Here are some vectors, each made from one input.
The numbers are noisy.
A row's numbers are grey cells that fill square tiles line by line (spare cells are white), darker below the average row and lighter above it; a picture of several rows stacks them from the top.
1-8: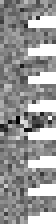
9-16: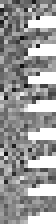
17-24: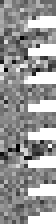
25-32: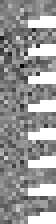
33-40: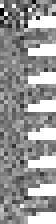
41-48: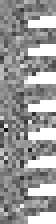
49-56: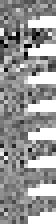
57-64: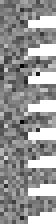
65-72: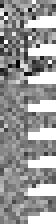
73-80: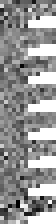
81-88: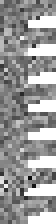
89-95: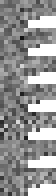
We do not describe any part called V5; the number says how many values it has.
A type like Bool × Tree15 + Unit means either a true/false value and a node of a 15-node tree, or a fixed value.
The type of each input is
List2(Bool × V5).
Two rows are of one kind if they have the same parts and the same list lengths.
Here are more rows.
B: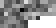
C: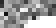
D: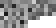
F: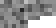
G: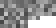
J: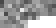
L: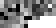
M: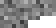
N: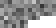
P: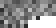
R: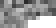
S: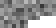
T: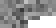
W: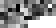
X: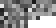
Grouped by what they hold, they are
B, D, F, M, N, S, T
C, G, J, P, R, X
L, W

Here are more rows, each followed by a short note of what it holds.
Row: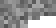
a list of two items
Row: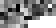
the empty list
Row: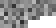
a list of one item
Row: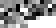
the empty list
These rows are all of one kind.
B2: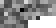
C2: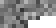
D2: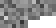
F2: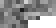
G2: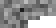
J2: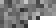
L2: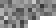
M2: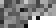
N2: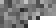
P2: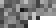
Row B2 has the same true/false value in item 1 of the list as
F2, G2 and L2.
